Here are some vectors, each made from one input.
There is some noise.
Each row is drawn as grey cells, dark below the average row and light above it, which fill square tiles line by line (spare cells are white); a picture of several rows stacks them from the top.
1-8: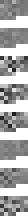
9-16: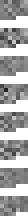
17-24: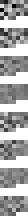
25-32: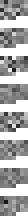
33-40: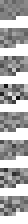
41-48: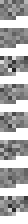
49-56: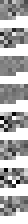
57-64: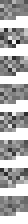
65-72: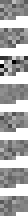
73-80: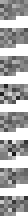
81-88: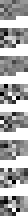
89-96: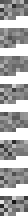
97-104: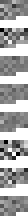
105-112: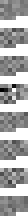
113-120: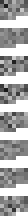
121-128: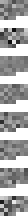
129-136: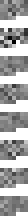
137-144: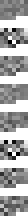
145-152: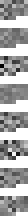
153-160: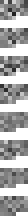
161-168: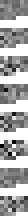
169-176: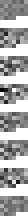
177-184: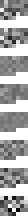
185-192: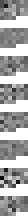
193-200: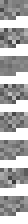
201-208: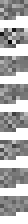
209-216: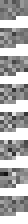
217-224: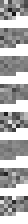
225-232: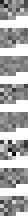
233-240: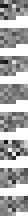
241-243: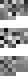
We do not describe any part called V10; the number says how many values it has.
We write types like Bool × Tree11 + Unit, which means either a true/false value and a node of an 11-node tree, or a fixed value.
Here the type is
(Bool × Bool × Bool + Unit) × V10 + Line4.
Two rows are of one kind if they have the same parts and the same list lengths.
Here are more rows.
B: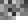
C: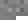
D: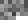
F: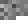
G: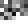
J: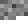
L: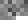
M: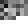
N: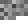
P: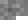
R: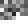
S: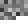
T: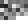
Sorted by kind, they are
B, C, F, G, L, N, P, S
D, J, R
M, T

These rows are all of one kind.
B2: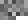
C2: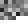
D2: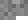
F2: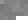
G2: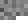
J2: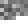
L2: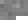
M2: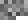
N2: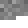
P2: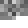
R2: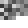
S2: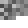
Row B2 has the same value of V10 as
J2, R2 and S2.
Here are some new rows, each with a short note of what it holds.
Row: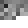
a point on a 4-point line
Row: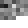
a point on a 4-point line
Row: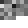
a value of V10
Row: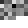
a value of V10
